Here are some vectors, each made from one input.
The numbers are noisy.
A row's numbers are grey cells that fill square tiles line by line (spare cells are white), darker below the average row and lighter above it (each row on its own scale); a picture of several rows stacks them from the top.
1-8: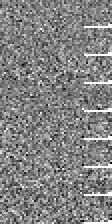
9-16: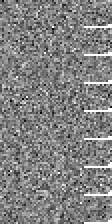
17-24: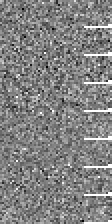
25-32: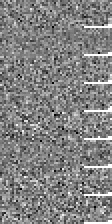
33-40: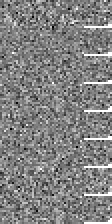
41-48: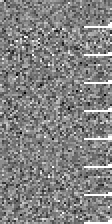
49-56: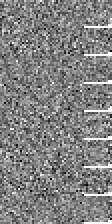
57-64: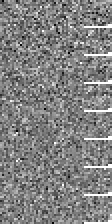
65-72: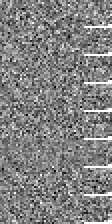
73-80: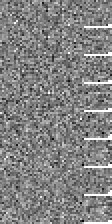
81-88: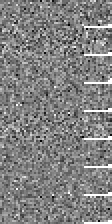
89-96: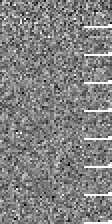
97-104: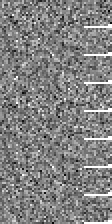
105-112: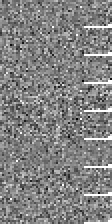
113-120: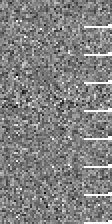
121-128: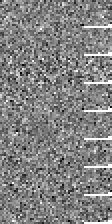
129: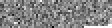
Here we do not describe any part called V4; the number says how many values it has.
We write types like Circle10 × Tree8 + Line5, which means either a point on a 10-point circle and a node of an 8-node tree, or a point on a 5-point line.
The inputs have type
Label5 × List2(Circle5 × V4).
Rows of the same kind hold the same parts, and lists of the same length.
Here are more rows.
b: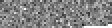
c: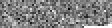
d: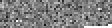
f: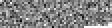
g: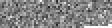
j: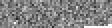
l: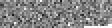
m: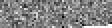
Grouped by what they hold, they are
b, l, m
c, d, j
f, g

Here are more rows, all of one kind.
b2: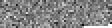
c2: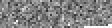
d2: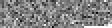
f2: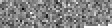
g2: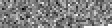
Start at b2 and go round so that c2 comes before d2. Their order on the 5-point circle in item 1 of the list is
b2, g2, f2, c2, d2.
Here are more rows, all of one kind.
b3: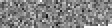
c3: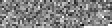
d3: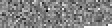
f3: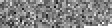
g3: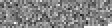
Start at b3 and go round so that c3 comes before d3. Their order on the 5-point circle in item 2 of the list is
b3, g3, c3, d3, f3.
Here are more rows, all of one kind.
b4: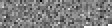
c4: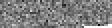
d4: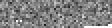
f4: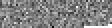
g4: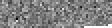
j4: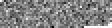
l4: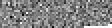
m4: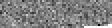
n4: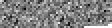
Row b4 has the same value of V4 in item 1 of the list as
c4, f4 and j4.
